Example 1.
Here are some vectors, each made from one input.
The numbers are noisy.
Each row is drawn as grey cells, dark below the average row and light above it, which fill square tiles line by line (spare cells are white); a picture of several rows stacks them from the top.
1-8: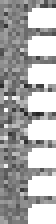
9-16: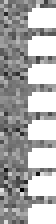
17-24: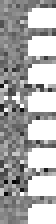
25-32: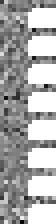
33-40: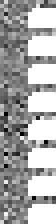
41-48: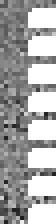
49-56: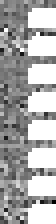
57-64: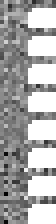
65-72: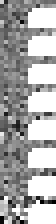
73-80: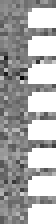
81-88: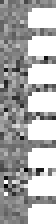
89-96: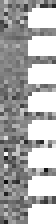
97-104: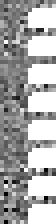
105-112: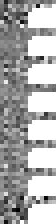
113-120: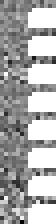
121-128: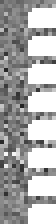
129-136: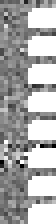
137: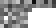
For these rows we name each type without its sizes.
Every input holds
either a fixed value, or four true/false values.
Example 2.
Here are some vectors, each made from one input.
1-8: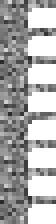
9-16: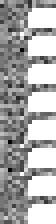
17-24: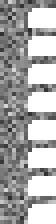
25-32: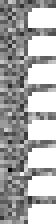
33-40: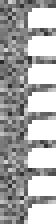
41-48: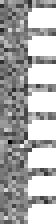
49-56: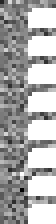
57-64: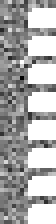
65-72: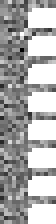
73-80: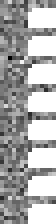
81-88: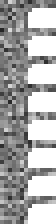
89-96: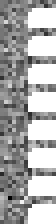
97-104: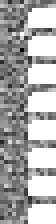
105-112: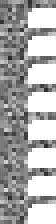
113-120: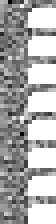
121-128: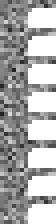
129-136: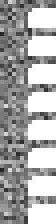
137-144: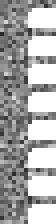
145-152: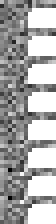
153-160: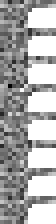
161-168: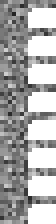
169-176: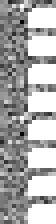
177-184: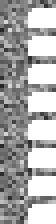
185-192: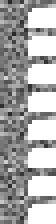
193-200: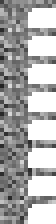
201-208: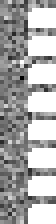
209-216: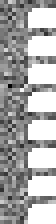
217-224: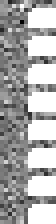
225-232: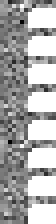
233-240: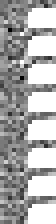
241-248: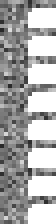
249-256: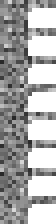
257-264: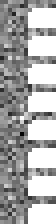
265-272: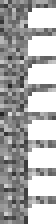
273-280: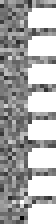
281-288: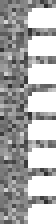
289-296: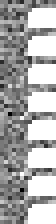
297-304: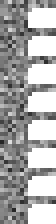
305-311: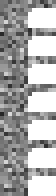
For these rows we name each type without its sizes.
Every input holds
a point on a line.
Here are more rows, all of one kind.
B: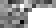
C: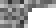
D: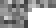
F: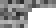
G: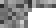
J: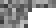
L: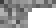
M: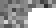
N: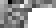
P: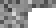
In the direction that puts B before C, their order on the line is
B, N, C, F, M, P, L, J, G, D.
